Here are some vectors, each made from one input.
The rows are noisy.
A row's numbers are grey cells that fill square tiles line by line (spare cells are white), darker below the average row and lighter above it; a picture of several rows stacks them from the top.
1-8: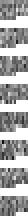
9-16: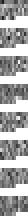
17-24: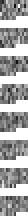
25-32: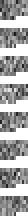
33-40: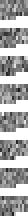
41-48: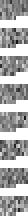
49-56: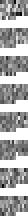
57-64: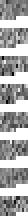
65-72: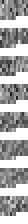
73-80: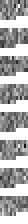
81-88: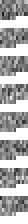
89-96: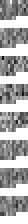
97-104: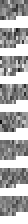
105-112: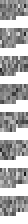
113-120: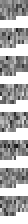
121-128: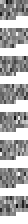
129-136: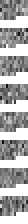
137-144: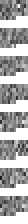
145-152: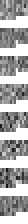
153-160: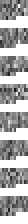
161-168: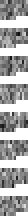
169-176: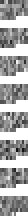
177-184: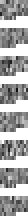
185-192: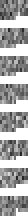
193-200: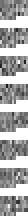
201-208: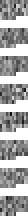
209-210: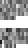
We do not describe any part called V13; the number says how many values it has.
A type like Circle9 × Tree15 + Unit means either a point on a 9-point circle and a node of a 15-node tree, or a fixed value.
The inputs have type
Bool × Bool × Bool + Circle11 + V13.
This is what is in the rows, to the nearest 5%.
About 30% of them hold a point on an 11-point circle. About 40% of them hold three true/false values. The rest hold a value of V13.
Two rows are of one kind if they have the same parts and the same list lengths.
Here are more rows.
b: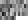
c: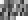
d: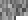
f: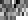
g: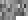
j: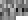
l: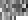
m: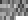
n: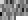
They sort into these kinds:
b, f, g
c
d, j, l, m, n

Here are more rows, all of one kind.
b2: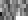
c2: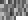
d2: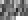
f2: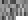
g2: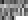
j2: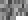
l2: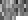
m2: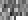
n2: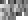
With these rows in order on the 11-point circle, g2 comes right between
b2 and f2.
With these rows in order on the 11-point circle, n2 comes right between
f2 and j2.
